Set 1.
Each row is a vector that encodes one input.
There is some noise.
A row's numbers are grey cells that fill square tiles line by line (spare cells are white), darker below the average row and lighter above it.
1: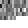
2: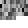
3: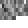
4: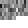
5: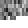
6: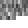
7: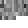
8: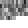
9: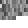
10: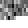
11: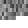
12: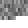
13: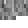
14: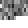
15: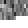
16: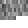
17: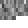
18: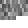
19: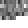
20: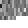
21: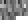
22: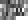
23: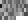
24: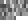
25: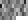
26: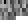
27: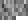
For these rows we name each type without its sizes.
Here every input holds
a point on a circle.
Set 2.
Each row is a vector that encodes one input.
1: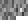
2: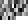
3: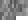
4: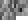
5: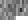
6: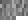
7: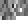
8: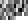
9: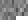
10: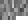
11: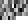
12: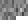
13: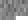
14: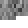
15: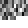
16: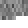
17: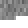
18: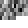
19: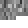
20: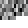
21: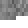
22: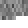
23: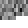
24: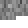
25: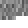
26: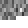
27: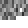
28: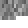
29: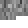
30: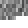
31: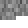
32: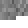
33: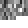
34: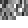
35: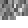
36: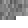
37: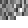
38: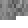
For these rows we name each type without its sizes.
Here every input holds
a point on a line.
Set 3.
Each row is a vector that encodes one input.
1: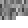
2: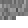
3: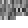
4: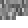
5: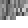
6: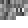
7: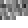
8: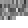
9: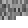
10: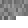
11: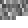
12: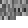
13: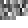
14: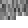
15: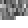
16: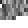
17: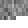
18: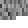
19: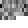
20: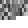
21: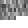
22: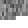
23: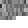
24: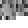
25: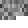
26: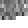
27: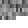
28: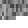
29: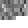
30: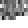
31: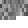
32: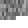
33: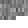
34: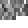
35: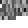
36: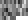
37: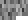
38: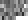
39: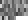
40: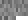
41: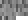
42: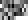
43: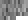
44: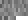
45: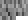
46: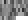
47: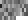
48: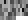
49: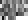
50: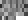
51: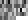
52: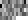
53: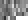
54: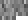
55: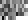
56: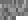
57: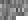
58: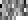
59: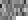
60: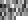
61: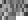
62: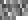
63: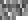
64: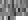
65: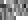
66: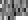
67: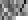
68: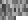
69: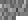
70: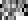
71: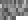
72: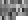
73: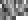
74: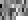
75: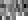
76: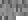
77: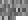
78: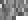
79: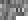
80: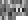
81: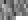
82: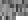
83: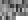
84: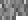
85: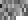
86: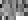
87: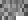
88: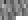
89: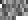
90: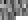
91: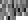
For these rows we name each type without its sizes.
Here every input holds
a point on a circle.
